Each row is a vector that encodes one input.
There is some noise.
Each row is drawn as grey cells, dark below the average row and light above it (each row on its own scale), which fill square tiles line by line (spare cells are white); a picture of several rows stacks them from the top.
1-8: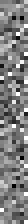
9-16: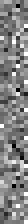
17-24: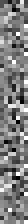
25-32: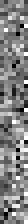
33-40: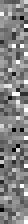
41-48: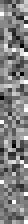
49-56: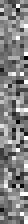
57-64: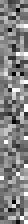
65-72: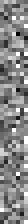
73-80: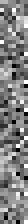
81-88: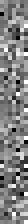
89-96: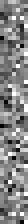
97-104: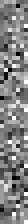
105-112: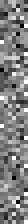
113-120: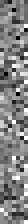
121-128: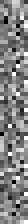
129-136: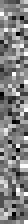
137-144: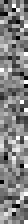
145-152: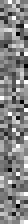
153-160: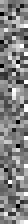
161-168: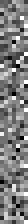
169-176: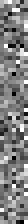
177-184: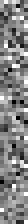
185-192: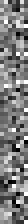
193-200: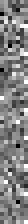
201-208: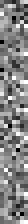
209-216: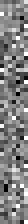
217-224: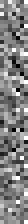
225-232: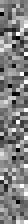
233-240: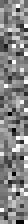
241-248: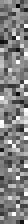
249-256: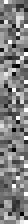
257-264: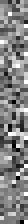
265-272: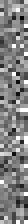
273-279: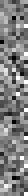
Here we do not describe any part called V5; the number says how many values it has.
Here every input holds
one of 6 labels, a point on a 10-point line, a true/false value and a value of V5.
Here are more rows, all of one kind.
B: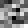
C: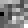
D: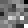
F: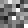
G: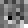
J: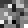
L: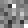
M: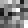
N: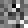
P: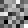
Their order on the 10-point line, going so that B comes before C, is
G, B, F, L, C, P, M, D, J, N.
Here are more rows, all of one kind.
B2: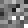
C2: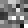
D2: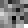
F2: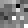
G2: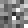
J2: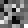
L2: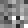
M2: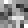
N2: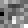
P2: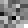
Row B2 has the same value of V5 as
C2 and J2.
